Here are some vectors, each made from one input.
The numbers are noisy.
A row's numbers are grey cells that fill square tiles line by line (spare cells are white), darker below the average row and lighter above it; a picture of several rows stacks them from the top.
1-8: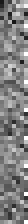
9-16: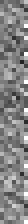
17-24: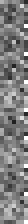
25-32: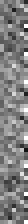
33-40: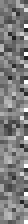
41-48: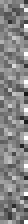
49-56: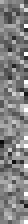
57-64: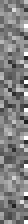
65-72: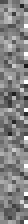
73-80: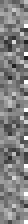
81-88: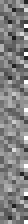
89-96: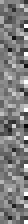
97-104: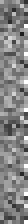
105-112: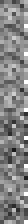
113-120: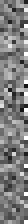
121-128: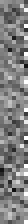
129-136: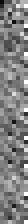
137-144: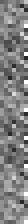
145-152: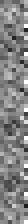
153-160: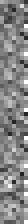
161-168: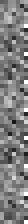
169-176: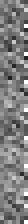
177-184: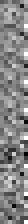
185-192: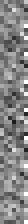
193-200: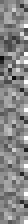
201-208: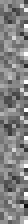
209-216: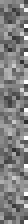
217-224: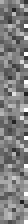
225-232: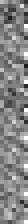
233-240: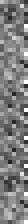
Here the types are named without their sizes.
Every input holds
either a fixed value, or three labels, or three true/false values.
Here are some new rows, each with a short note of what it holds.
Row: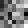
a fixed value
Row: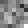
three true/false values
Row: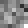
three true/false values
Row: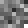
three labels
